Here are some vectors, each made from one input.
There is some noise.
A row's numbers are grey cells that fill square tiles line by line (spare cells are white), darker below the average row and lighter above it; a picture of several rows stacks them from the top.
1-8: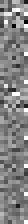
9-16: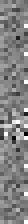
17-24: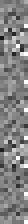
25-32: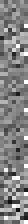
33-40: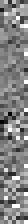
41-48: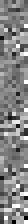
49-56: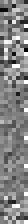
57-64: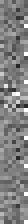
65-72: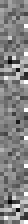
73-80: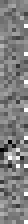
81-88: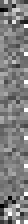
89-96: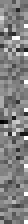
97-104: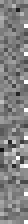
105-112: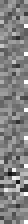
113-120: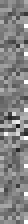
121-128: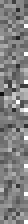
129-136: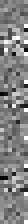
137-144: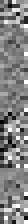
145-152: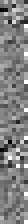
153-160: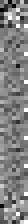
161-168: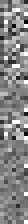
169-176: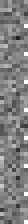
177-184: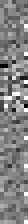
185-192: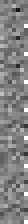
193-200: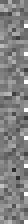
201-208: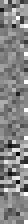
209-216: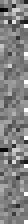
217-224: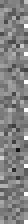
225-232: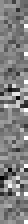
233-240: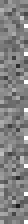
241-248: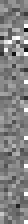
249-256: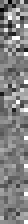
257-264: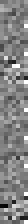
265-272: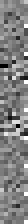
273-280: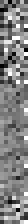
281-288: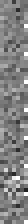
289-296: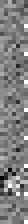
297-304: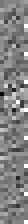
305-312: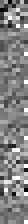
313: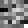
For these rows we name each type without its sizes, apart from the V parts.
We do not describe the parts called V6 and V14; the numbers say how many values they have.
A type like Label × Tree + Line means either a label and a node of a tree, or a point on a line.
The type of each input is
Bool × (Tree + V14) + V6.
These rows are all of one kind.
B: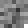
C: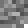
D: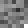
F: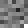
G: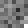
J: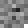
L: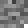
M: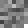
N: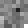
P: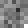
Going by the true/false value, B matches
G, N and P.
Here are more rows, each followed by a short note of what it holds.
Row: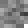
a true/false value and a value of V14
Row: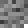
a node of a tree and a true/false value
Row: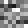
a value of V6
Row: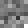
a true/false value and a value of V14
